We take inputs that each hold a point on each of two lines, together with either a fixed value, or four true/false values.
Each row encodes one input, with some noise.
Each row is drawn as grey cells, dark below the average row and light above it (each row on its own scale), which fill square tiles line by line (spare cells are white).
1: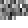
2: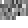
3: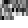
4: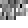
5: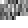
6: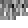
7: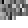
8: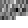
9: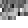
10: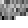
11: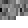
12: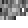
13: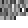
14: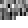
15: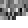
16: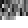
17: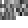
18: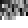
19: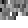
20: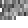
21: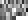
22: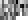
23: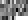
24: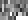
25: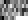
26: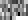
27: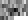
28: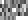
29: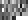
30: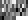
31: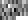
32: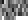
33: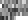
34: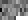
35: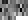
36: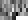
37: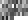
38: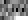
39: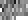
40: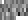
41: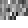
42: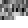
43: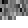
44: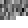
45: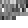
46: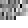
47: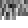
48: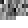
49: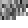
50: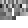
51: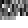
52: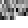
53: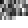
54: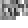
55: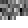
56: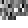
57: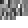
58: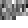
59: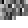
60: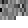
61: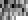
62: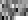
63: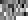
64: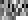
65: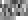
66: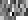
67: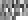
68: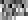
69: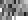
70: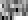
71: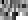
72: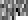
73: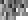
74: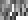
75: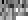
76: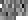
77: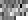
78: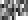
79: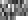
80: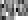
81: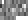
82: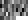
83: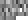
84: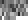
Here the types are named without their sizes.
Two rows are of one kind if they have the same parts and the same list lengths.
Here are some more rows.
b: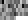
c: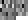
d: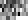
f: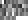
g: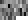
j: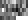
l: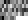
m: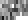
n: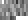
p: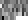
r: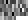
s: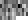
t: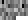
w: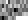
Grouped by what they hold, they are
b, c, d, g, j, m, n, r, t, w
f, l, p, s

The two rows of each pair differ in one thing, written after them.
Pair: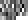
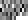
one of the four true/false values
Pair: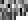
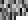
one of the four true/false values
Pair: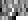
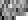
the place on one of the two lines
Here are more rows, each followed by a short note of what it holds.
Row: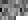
a point on each of two lines
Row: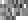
a point on each of two lines and four true/false values
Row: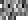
a point on each of two lines and four true/false values
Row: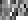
a point on each of two lines and four true/false values
